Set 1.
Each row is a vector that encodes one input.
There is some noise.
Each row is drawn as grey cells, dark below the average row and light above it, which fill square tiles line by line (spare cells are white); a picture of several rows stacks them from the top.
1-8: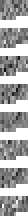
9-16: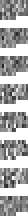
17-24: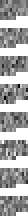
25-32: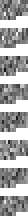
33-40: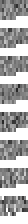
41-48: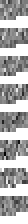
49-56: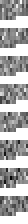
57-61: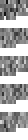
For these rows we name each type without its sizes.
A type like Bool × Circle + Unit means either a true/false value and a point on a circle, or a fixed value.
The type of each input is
List(Line).
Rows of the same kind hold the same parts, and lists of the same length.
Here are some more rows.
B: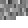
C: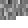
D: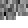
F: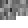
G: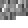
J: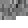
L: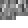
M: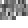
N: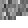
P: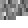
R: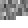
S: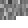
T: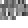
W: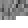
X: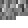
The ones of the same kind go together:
B, C, J, N, P, R, S, W
D, F, G, L, X
M, T

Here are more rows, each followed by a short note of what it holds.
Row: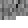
a list of one item
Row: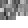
a list of two items
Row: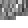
a list of two items
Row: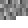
a list of one item
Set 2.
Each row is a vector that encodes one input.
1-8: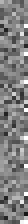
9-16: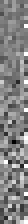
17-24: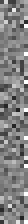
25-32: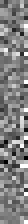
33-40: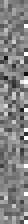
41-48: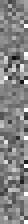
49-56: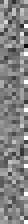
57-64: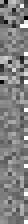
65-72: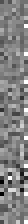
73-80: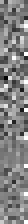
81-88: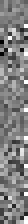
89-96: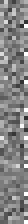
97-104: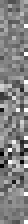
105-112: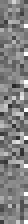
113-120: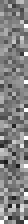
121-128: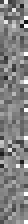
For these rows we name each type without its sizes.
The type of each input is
Bool × Line.
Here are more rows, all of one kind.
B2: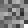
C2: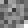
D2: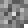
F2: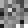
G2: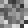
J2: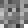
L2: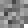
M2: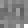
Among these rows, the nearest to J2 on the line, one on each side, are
C2 and F2.
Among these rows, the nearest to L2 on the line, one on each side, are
D2 and M2.
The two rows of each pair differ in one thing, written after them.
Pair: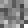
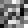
the true/false value
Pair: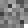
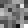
the place on the line
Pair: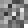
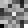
the place on the line
